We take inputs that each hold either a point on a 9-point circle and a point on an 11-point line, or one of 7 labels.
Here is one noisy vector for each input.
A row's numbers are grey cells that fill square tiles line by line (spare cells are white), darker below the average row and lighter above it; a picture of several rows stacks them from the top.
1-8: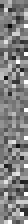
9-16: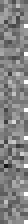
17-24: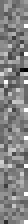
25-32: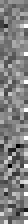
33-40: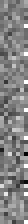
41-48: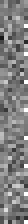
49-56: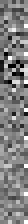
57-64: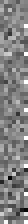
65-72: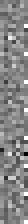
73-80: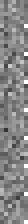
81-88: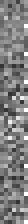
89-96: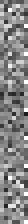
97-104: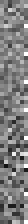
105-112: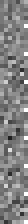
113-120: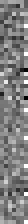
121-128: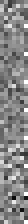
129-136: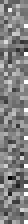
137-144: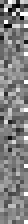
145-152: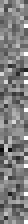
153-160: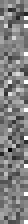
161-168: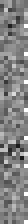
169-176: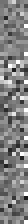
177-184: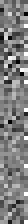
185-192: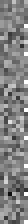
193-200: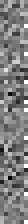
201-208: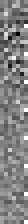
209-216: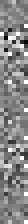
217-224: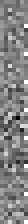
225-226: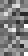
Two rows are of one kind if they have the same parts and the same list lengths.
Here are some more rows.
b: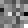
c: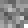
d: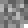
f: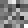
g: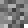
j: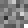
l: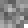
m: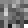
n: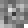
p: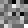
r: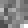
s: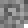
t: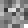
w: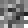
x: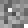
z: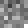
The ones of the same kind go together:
b, g, m, p, w
c, d, f, j, l, n, r, s, t, x, z

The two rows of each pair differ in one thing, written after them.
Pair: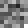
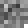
the place on the 9-point circle
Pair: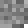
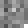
the place on the 9-point circle
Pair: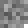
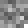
the place on the 11-point line
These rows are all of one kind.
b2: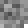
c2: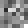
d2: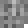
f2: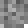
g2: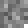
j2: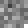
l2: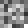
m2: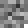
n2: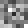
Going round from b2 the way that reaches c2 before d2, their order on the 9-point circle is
b2, n2, f2, c2, d2, l2, m2, j2, g2.
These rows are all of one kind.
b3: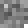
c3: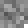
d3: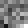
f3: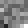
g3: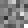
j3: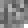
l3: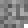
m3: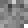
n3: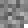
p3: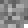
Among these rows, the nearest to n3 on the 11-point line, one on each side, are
b3 and l3.
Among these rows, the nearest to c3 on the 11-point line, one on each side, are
f3 and j3.
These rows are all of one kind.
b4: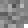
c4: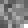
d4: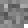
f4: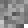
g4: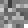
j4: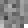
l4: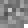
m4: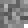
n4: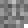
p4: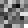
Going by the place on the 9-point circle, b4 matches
f4, j4 and p4.
